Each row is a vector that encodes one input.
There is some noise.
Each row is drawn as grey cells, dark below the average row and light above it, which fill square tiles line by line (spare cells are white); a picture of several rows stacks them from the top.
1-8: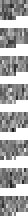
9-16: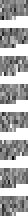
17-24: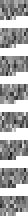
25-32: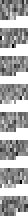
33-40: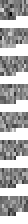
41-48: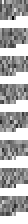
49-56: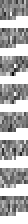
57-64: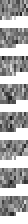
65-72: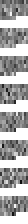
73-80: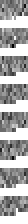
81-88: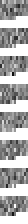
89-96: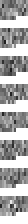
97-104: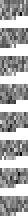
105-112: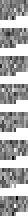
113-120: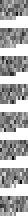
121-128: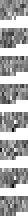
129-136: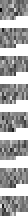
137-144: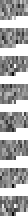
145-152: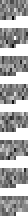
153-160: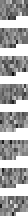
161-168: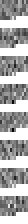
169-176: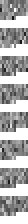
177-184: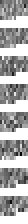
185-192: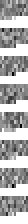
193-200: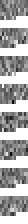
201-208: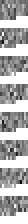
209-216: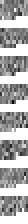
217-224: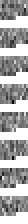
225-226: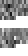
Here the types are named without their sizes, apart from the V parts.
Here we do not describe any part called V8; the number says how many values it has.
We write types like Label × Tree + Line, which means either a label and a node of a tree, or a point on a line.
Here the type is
(Bool × Bool × Bool × Bool × Bool + V8) × Circle.
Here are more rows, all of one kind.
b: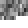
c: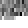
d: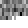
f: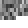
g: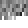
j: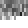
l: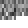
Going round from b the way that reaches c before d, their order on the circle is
b, c, g, j, d, l, f.
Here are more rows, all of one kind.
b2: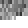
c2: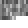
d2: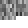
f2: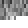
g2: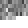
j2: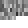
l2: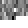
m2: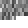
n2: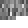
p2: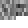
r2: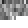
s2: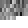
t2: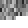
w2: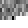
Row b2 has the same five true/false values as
f2, r2 and s2.
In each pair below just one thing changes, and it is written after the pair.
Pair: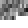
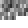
the value of V8
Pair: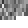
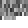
the place on the circle
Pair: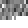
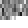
the value of V8
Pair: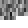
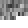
the place on the circle
